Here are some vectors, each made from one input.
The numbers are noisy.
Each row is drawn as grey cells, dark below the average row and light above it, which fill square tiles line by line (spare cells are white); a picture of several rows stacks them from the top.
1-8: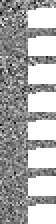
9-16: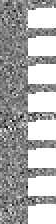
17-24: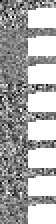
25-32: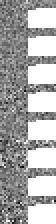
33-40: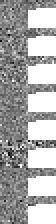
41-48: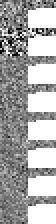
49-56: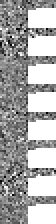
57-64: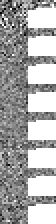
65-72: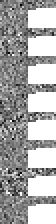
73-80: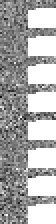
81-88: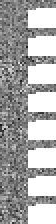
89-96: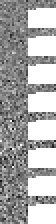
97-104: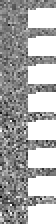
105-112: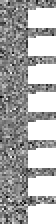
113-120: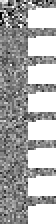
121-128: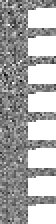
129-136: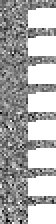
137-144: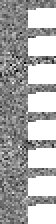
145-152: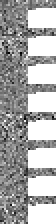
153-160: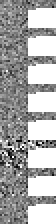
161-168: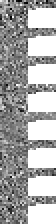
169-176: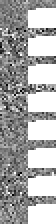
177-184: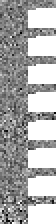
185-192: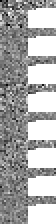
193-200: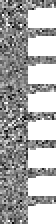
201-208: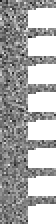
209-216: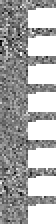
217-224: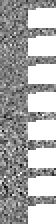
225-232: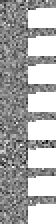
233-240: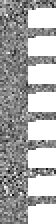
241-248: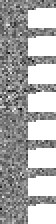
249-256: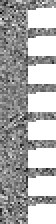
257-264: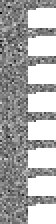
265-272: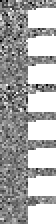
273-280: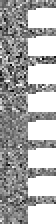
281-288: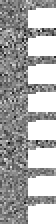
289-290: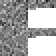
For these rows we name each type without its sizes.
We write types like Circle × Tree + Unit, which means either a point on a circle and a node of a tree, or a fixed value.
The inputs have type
Bool × (Line + Tree) + Circle × Circle.
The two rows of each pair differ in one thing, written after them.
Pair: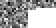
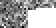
the true/false value
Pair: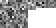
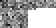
the true/false value
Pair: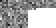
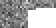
the true/false value
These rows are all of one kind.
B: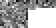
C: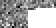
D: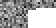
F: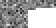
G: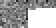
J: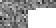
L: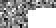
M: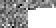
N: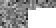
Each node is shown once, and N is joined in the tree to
G and M.
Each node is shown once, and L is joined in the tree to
C.
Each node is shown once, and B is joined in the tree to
M.
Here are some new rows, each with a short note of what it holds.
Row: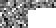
a point on a line and a true/false value
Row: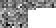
a point on a line and a true/false value
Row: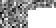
a point on each of two circles
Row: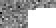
a point on each of two circles
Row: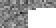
a point on each of two circles
